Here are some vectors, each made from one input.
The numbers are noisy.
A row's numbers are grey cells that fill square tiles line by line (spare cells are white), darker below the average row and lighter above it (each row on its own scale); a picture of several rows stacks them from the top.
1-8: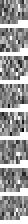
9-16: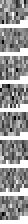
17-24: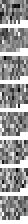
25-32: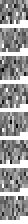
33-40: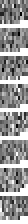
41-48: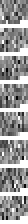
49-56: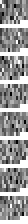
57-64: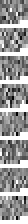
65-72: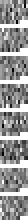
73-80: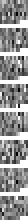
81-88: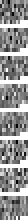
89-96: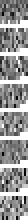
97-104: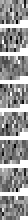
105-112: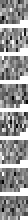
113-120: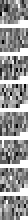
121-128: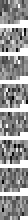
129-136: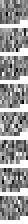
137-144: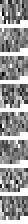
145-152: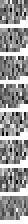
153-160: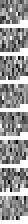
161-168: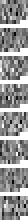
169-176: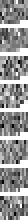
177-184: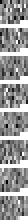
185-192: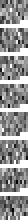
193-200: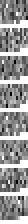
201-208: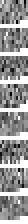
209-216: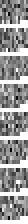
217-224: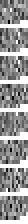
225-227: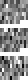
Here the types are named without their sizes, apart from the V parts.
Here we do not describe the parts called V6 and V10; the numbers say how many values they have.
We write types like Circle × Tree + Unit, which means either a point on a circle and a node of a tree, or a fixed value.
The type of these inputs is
Bool × Label + (Line + V6) × V10.
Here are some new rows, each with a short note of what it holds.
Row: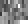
a label and a true/false value
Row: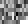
a point on a line and a value of V10
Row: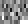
a point on a line and a value of V10
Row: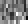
a value of V6 and a value of V10
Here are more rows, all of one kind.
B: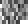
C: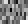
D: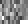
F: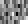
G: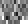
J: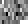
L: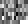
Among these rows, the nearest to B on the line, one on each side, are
C and F.
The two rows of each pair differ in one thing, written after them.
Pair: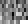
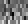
the value of V10
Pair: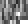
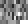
the value of V10
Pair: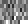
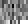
the value of V6
